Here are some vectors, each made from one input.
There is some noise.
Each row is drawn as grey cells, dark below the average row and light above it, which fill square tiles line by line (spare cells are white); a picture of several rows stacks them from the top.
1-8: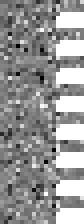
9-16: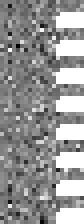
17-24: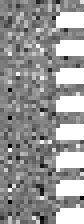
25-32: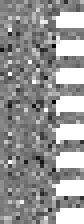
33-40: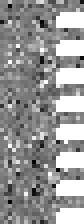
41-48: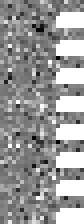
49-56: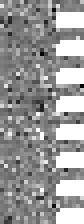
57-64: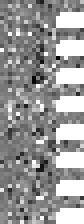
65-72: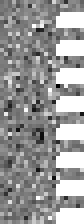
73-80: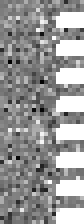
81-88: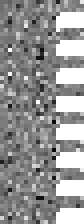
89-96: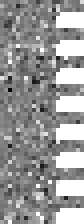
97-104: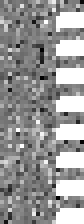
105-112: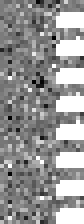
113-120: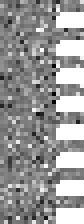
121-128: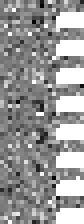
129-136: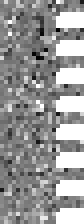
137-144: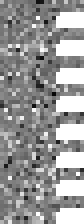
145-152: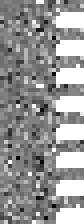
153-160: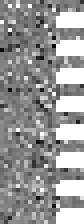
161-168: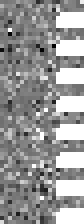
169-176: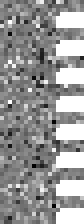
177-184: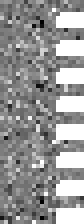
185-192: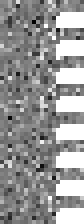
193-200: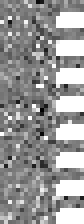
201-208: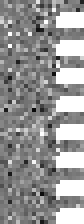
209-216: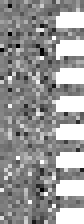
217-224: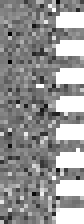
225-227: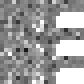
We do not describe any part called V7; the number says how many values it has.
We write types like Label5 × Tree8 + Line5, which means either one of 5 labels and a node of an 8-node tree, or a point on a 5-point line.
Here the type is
(Bool × Circle5 + List2(Line4)) × Line5 × V7.
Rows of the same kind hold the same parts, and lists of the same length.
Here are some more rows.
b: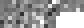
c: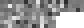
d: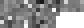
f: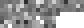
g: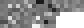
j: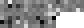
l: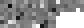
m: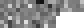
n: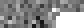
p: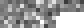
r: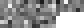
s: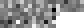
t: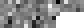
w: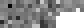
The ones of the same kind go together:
b, c, f, p
d, g, m, r
j, s, t
l, n, w

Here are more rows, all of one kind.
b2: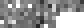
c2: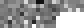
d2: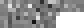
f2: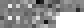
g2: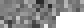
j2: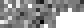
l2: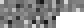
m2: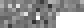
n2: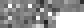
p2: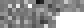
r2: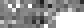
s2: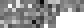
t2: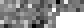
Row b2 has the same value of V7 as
j2, r2 and s2.
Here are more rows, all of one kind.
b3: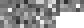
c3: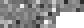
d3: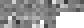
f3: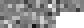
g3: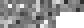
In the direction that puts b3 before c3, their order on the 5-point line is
b3, c3, d3, f3, g3.
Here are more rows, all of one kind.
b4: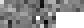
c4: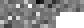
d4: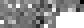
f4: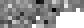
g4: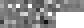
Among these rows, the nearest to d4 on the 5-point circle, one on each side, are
c4 and g4.
